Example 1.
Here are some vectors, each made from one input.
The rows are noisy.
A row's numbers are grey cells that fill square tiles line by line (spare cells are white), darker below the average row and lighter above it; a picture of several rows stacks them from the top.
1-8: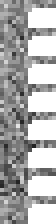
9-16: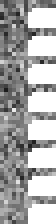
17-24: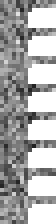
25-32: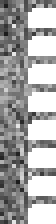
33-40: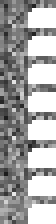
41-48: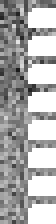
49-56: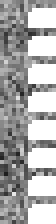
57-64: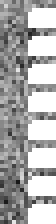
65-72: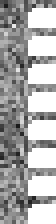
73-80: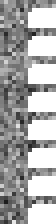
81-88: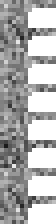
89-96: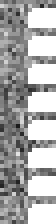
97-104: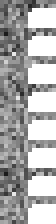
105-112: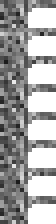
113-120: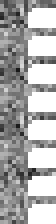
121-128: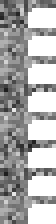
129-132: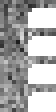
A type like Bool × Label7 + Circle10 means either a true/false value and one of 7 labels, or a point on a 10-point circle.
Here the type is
Circle14.
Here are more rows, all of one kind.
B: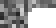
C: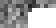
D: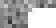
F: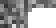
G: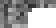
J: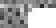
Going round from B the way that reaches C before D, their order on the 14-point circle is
B, F, G, C, D, J.
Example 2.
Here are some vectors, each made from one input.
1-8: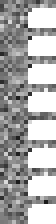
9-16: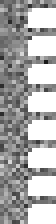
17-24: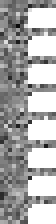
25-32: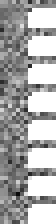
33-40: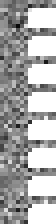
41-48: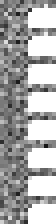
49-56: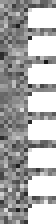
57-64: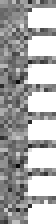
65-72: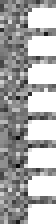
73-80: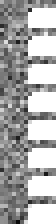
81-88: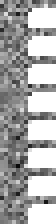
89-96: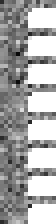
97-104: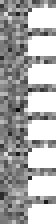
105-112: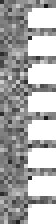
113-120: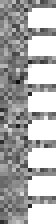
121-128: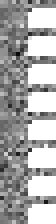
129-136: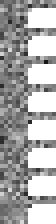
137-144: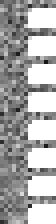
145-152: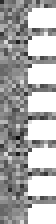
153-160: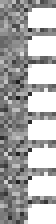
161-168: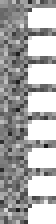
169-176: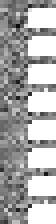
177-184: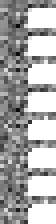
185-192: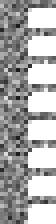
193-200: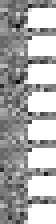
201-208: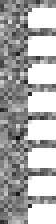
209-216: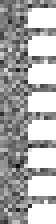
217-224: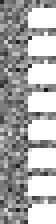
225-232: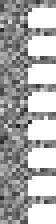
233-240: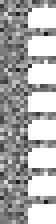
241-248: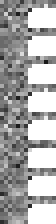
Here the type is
Circle11.
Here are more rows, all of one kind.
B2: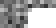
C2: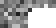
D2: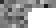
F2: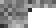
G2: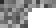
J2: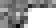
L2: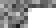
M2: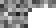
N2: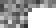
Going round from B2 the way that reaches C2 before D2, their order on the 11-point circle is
B2, J2, L2, F2, C2, M2, N2, G2, D2.
